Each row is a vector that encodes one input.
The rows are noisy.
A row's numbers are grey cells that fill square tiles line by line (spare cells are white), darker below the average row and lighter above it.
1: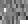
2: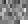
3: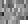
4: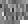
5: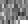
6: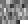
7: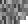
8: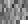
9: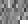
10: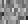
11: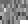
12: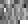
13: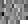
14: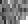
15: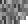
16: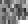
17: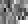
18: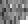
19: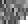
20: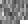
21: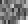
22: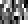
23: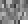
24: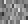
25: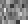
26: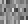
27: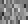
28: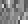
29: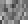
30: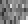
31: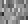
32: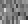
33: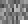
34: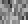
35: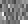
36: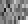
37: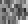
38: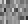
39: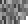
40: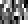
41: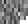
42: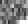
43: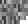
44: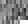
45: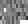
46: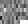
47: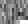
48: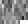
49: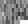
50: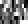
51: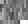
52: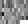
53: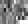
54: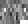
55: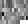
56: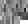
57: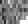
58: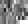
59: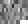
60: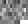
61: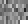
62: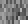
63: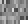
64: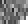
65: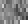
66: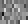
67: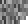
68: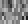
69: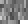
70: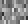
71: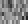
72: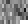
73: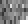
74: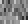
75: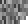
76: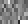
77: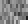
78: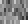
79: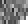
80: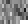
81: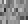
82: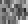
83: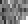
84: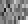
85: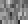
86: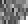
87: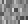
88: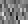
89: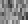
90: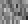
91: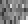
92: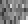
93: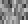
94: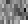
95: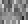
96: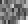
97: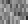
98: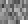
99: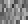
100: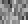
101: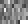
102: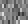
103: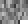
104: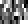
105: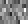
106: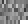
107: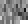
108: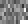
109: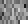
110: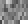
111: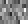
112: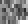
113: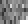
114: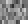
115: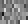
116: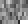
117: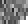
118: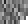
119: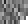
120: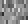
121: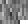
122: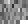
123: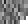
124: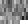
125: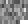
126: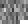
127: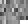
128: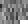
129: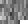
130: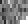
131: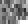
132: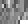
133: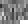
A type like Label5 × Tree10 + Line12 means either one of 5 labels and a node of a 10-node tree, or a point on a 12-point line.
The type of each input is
List3(Circle9).
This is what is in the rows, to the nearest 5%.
All of them are lists of up to three points on a 9-point circle: about 5% are empty, 30% hold one, 35% two and 35% three.
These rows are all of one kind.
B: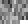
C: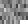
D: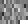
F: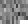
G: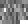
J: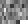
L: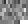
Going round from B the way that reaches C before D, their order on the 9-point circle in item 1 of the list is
B, C, F, G, L, J, D.
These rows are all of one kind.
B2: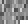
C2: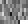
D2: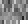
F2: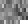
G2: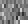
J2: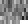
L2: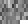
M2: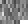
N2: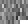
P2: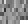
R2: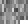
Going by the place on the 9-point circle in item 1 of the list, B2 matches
P2 and R2.
